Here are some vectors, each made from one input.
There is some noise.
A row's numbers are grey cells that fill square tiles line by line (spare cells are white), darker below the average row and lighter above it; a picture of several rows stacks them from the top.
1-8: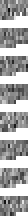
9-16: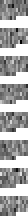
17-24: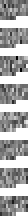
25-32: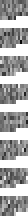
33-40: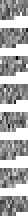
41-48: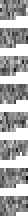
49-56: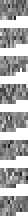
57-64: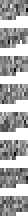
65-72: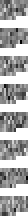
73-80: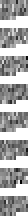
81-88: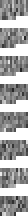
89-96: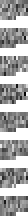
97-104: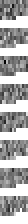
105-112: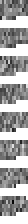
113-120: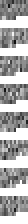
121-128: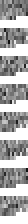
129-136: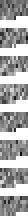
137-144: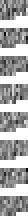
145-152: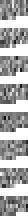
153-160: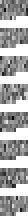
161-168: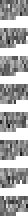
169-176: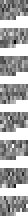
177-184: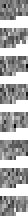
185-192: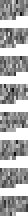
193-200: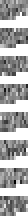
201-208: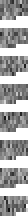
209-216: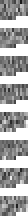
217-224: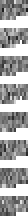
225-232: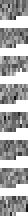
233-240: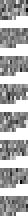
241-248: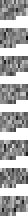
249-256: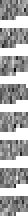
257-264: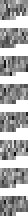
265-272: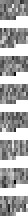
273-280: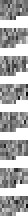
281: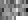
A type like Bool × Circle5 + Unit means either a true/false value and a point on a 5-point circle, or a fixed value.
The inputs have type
Bool × Bool × Bool × Bool + Label7 × (Tree15 + Unit).
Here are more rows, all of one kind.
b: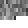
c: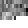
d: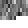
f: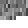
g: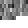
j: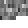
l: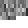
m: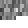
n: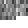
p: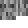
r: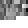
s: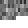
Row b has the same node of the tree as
c, d and f.
